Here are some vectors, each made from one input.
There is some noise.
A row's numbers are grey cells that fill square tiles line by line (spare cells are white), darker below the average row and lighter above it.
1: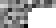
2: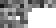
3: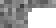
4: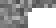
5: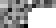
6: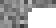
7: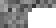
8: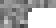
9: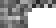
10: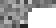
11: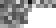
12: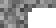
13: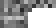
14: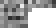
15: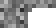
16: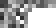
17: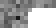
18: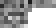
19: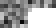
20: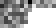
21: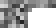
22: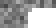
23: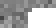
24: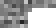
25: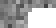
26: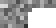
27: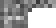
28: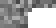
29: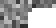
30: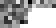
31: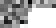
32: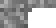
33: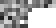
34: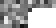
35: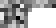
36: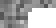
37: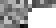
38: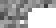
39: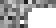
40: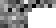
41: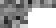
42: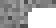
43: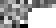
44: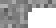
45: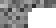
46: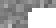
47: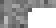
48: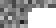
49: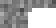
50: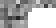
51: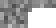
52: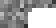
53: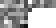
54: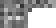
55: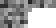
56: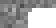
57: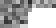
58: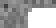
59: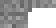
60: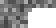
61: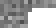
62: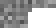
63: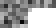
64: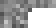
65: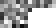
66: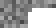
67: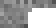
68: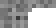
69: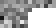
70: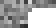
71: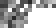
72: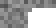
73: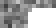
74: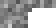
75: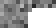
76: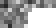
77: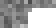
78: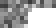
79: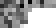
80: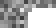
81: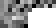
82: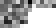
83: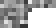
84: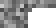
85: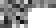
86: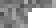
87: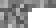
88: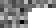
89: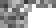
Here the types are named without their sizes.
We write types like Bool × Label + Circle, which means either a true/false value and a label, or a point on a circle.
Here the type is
Circle + Label + Tree.
